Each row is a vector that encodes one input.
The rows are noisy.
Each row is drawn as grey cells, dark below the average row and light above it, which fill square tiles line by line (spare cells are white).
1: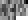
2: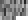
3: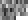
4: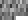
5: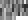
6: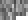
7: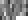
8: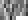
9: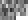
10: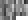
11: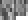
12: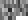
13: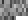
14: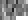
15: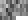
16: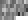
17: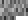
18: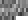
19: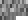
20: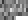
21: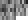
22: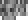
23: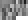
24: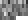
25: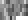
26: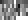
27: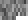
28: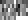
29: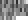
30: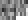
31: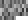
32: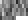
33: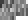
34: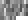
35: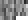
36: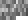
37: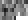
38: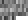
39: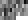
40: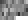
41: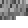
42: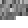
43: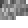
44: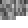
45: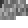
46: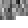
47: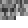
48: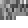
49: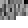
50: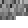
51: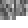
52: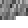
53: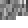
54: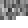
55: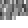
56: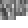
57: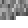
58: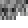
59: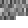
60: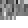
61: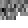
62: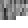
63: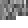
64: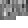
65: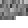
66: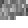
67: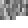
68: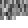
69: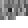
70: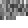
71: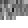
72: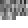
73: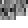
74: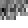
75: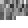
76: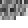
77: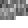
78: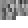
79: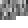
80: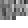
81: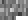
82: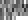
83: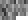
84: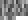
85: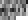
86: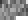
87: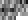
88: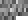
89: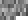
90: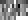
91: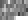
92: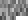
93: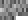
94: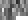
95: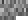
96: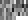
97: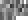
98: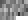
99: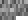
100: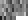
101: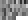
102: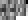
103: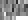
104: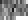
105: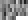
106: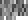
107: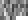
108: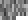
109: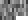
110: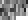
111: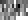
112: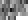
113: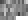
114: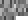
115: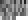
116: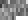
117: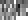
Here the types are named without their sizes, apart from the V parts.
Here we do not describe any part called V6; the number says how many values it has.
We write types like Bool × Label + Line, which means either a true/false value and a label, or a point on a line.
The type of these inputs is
List(Bool × V6).
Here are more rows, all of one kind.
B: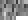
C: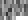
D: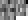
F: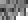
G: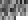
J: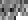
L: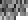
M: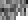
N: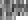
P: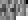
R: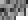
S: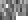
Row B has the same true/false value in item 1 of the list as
C, N and S.
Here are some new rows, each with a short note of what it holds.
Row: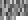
a list of two items
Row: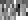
the empty list
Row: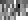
the empty list
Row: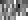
the empty list
